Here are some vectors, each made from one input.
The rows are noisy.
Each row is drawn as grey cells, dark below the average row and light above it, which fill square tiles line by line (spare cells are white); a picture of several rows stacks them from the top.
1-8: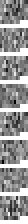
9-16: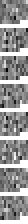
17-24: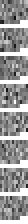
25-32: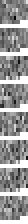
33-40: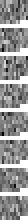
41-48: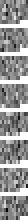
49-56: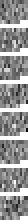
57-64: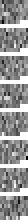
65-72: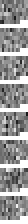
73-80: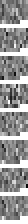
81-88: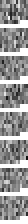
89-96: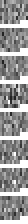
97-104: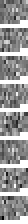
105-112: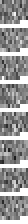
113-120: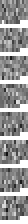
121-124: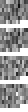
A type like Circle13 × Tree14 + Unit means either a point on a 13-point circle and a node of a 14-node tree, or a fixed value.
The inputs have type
(Bool × Bool × Bool + Unit) × Line4 + List2(Line6).
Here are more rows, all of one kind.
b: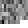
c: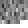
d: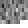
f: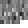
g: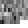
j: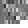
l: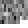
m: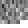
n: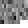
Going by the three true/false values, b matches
g and l.
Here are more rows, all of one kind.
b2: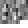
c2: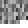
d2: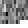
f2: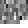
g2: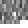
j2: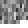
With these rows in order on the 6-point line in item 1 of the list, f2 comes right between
b2 and g2.
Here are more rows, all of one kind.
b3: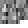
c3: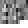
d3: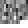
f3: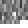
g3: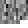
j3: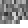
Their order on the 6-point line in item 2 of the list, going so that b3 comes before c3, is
j3, f3, b3, c3, d3, g3.
